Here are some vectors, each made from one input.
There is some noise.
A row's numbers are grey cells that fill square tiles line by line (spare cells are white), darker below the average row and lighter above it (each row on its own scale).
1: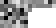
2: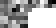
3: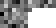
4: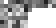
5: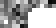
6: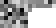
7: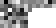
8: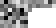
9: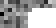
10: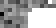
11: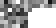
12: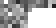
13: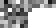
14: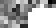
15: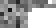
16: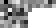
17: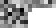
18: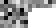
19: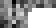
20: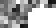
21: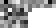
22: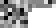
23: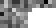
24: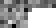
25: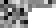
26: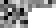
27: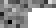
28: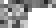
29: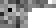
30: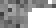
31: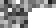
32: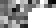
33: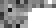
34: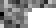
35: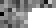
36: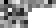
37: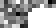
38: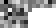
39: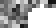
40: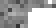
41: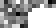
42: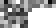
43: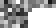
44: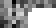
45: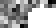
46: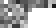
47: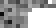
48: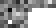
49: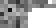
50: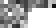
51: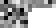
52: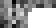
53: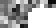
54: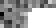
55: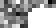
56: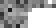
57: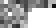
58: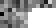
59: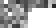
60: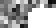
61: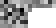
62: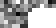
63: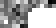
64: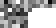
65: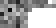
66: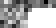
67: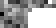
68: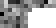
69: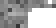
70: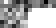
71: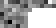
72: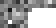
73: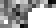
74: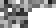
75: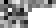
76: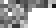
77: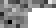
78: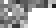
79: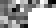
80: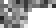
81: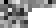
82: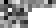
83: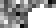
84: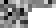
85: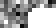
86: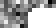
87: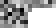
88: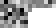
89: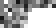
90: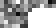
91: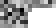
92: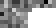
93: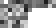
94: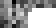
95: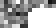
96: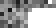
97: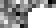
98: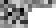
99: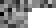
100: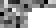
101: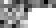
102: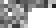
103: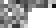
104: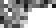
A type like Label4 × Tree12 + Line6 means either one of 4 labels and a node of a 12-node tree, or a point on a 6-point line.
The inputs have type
Line9 + List2(Line5).
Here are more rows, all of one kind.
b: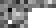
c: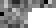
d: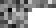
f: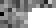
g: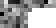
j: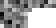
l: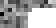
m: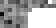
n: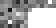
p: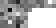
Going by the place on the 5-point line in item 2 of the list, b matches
n and p.
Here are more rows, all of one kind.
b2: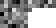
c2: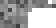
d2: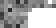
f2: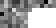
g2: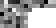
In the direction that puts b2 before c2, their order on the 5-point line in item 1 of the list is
b2, f2, g2, c2, d2.
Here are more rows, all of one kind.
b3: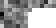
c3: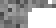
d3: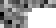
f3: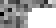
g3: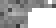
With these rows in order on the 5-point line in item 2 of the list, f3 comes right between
c3 and d3.
